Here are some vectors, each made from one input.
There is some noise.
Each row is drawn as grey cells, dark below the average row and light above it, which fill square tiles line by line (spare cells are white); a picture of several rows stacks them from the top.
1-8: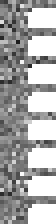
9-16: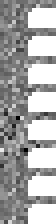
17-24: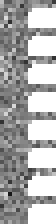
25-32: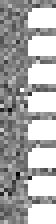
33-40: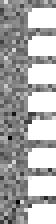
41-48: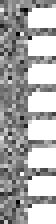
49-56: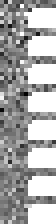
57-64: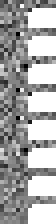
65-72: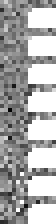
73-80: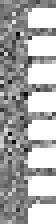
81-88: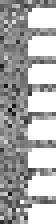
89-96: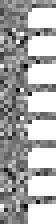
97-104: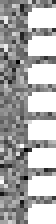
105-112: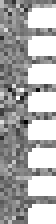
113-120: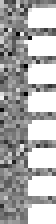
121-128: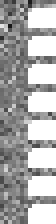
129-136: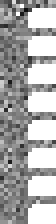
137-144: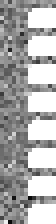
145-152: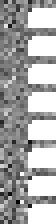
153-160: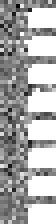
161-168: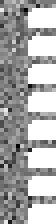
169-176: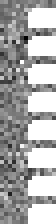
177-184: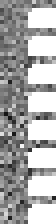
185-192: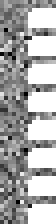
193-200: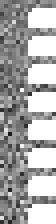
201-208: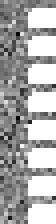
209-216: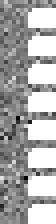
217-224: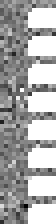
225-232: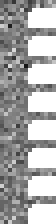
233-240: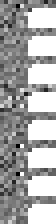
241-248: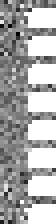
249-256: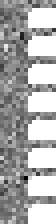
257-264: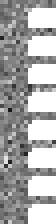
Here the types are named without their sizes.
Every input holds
a label and a true/false value, together with either a point on a circle, or a point on a line.
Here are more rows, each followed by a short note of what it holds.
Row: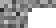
a label, a point on a line and a true/false value
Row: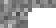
a label, a point on a line and a true/false value
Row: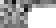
a point on a circle, a label and a true/false value
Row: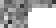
a point on a circle, a label and a true/false value
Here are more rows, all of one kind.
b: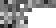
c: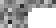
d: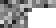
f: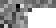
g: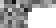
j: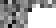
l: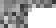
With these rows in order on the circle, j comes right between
f and g.
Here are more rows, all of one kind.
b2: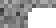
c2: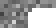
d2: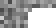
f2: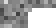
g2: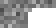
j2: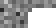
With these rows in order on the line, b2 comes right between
d2 and j2.
